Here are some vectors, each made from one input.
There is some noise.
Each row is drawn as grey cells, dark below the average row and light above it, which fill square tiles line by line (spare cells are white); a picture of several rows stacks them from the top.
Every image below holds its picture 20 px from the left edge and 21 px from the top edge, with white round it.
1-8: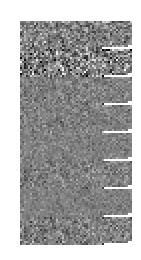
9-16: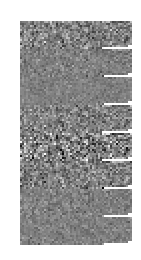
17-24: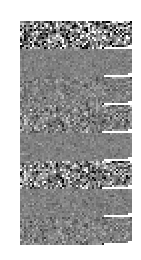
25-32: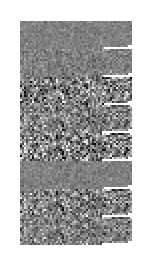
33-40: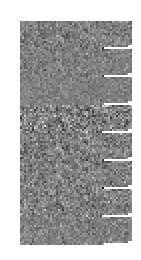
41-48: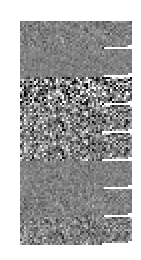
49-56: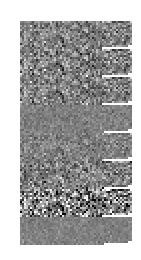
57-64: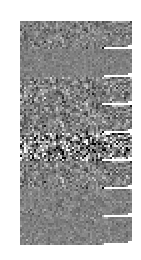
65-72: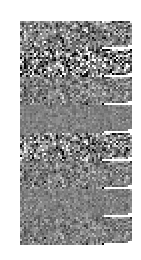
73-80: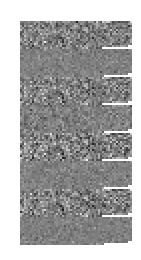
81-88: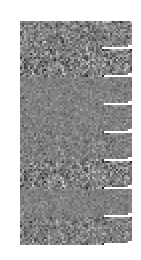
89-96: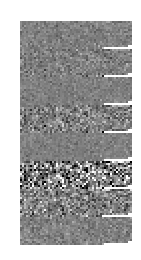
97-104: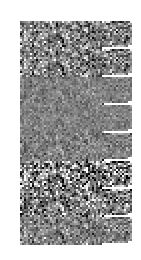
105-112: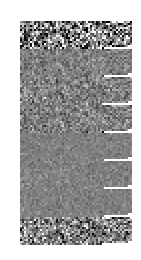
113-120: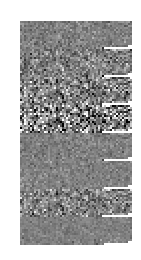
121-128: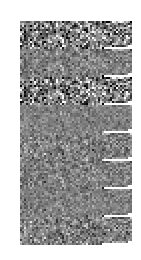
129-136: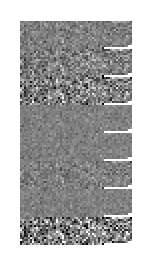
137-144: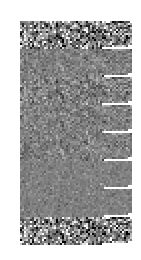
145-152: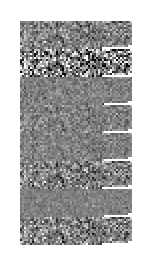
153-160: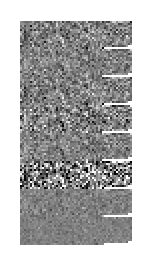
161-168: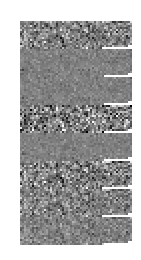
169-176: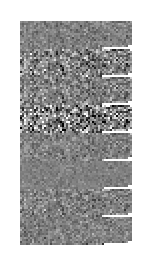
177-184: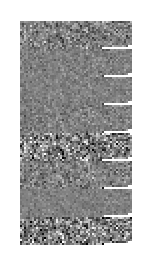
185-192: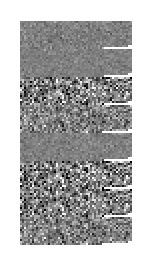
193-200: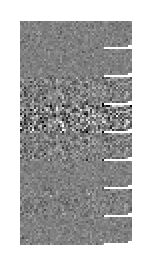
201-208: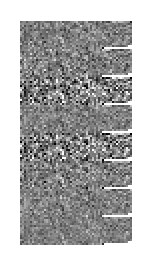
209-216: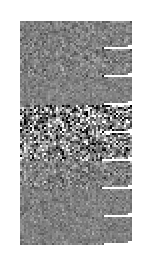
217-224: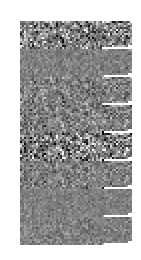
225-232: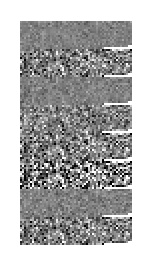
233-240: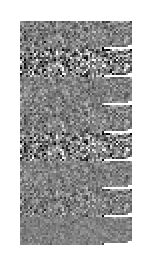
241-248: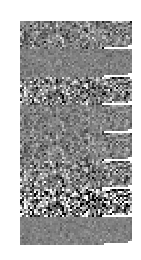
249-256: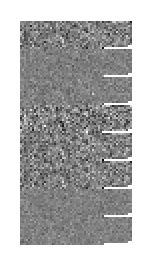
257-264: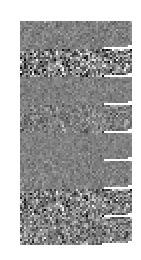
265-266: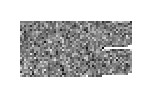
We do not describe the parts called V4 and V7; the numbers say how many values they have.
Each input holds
a node of a 10-node tree, a value of V4 and a value of V7, together with either a node of a 10-node tree, or a node of an 11-node tree.
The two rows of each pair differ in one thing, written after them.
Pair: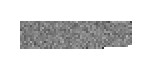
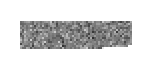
the value of V4
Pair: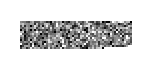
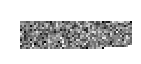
the value of V4
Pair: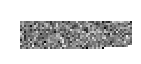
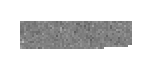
the value of V7
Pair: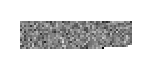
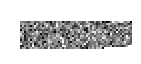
the node of one of the two trees
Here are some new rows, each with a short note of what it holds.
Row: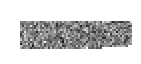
a node of a 10-node tree, a node of an 11-node tree, a value of V4 and a value of V7
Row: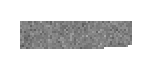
a node of a 10-node tree, a node of an 11-node tree, a value of V4 and a value of V7
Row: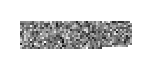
a node of each of two 10-node trees, a value of V4 and a value of V7
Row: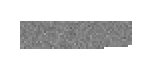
a node of each of two 10-node trees, a value of V4 and a value of V7
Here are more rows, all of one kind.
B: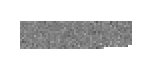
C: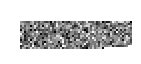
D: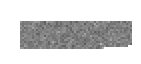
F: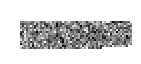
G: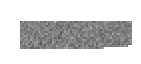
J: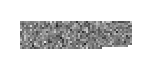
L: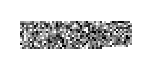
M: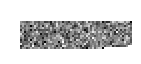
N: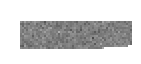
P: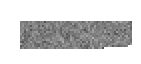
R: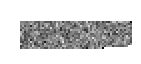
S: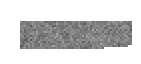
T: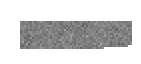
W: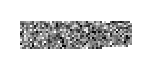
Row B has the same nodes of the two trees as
C, D and F.
